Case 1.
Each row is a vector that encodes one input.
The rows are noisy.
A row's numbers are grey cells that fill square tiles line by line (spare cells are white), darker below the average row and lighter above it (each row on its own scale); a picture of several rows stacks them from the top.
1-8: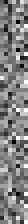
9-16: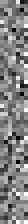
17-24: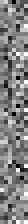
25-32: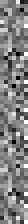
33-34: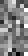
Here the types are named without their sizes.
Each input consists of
a point on a line.
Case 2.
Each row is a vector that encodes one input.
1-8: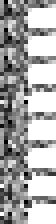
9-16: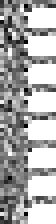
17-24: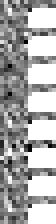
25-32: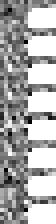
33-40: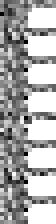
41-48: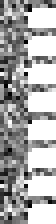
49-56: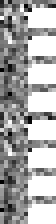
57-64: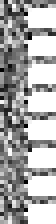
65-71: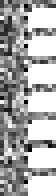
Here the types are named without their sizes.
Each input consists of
a point on a line.
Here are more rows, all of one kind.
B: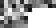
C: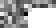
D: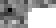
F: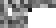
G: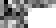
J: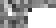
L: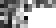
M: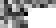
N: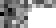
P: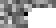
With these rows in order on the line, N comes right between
D and L.
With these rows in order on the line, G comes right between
D and M.
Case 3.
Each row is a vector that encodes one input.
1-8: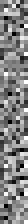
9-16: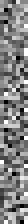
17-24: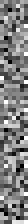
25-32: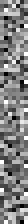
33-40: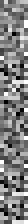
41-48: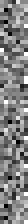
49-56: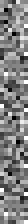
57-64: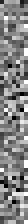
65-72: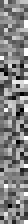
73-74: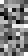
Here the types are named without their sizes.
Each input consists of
a label.
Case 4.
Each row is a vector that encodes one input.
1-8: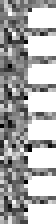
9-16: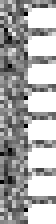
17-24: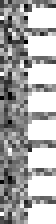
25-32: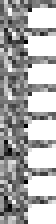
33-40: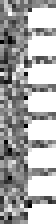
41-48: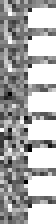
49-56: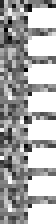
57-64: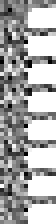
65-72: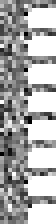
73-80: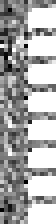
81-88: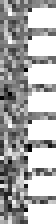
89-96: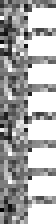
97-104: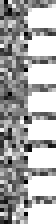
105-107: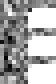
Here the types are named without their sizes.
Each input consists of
a point on a line.
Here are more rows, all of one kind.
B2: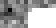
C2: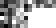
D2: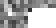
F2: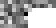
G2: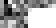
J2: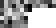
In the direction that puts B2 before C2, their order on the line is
F2, G2, B2, C2, J2, D2.
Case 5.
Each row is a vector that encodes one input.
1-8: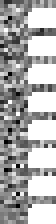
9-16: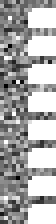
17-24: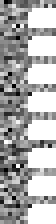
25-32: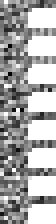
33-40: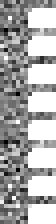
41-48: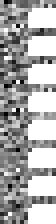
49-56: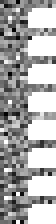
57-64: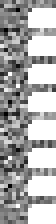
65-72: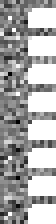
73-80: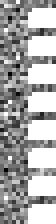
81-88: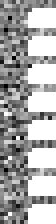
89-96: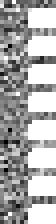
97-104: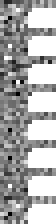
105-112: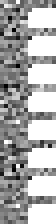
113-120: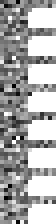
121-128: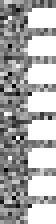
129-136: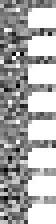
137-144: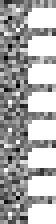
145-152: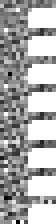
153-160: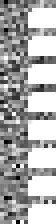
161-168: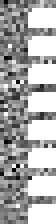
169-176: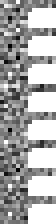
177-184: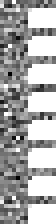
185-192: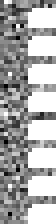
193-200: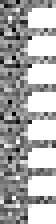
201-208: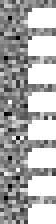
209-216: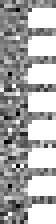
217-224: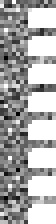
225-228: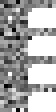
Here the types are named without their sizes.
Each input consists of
four true/false values.
